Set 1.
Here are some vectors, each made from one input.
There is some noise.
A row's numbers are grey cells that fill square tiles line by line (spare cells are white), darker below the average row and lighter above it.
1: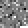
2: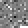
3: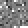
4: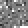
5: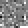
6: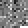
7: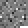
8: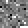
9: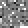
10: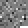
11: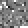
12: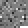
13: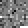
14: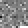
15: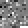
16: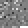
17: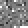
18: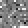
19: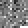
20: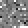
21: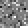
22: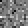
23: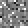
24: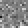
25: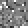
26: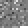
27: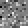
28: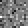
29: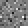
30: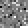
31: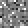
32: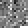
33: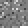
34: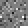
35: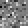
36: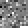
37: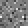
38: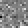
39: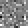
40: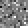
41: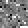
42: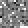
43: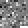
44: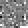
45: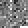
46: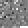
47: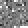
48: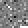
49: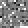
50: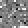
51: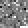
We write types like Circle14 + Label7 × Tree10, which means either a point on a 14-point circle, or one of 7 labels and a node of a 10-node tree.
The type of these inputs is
Bool × Tree7.
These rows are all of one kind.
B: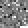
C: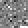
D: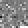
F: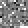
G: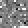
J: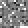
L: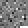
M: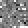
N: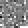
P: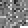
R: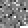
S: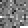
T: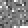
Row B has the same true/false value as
L, R, S and T.
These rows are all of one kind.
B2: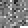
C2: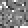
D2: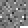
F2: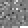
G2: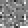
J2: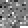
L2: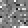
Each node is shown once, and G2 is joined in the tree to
F2 and J2.
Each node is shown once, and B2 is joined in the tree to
D2.
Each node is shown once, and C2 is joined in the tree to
L2.
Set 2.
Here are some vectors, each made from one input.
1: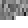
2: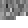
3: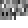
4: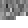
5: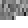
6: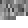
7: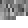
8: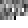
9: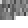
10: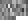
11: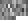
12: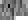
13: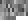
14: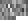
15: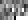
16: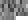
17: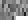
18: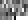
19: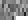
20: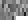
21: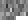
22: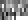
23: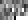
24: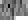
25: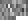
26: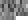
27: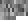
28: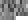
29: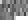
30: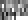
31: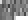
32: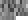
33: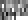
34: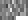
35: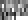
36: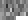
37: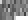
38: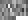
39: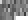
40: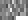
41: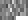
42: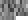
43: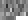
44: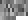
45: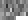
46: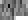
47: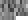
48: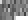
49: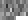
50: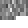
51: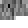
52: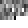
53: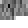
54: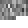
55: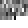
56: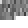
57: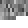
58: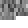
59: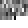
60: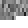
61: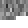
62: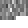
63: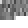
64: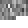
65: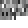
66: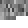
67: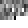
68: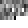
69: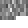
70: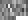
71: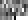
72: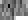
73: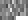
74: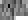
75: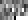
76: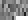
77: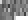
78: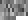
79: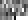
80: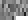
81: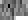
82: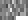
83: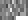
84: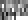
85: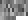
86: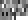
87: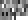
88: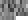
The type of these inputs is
Bool × Bool × Bool + Line4.
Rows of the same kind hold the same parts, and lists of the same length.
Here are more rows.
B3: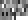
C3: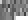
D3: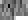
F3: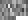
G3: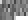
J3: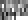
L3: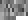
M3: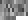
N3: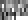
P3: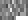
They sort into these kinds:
B3, J3, N3
C3, D3, F3, G3, L3, M3, P3

